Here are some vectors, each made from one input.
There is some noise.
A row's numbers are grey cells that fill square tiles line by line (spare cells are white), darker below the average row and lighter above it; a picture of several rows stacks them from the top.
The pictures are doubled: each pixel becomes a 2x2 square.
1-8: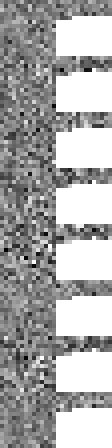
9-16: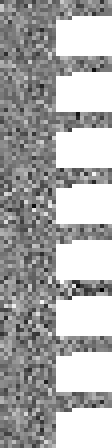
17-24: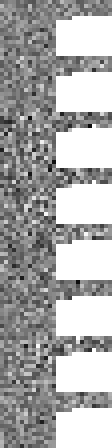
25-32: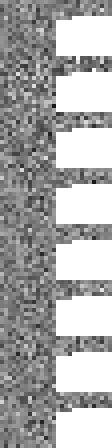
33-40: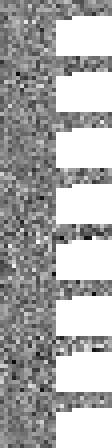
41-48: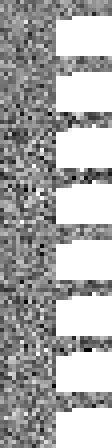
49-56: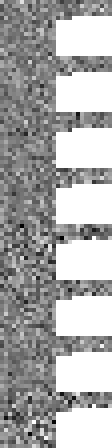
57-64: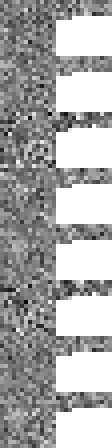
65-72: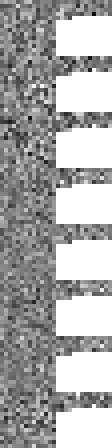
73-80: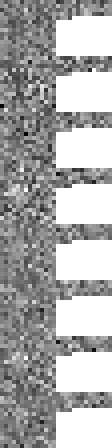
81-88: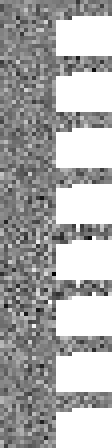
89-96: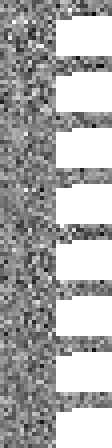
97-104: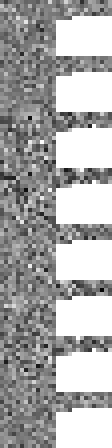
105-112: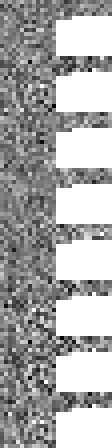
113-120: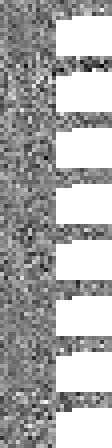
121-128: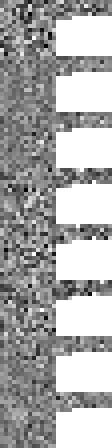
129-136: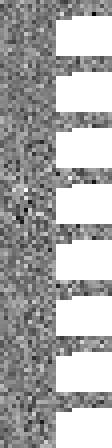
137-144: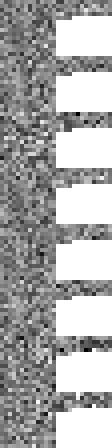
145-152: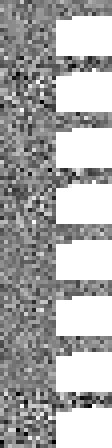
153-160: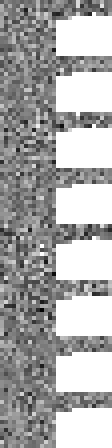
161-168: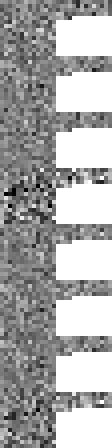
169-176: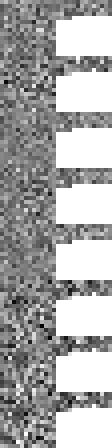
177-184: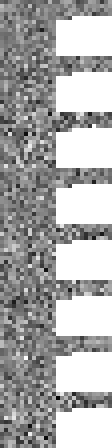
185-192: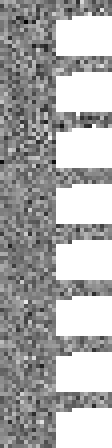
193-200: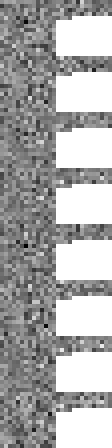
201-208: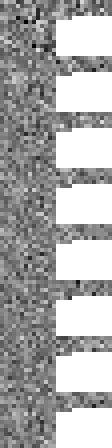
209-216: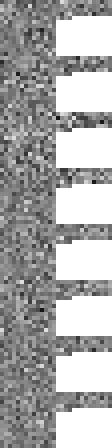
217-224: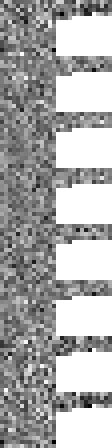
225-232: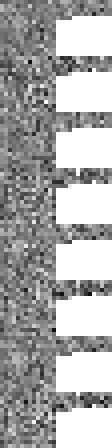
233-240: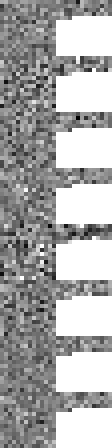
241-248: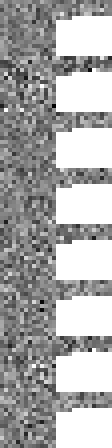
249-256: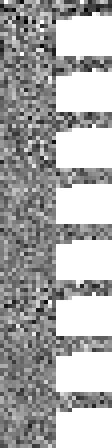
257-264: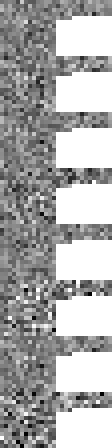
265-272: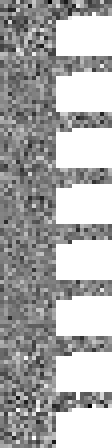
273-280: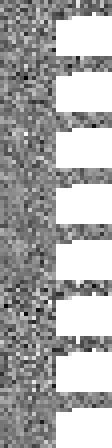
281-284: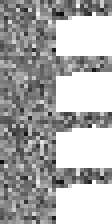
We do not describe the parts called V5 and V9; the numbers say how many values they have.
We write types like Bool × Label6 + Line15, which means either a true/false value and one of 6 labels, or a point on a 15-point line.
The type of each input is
Bool × (Line8 × List2(Line7) × V5 + V9).
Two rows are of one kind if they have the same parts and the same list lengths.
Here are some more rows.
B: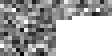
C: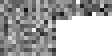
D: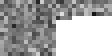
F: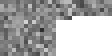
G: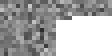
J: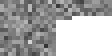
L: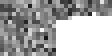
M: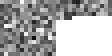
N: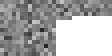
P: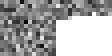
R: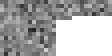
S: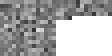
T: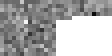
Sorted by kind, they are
B, T
C, L, P
D, G, S
F, J, M, N, R

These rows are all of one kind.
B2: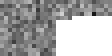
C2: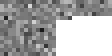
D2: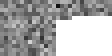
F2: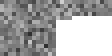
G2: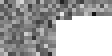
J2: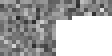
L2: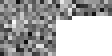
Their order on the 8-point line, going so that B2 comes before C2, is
B2, G2, J2, F2, D2, C2, L2.
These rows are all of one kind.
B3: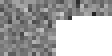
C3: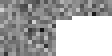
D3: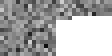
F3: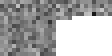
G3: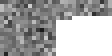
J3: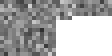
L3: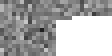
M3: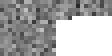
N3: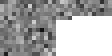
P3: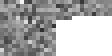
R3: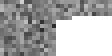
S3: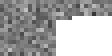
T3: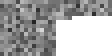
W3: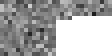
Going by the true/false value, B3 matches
F3, M3, S3 and T3.
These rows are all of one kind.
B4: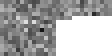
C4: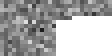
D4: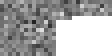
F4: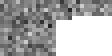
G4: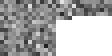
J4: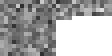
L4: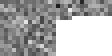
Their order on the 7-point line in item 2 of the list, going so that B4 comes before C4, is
J4, B4, F4, G4, C4, D4, L4.
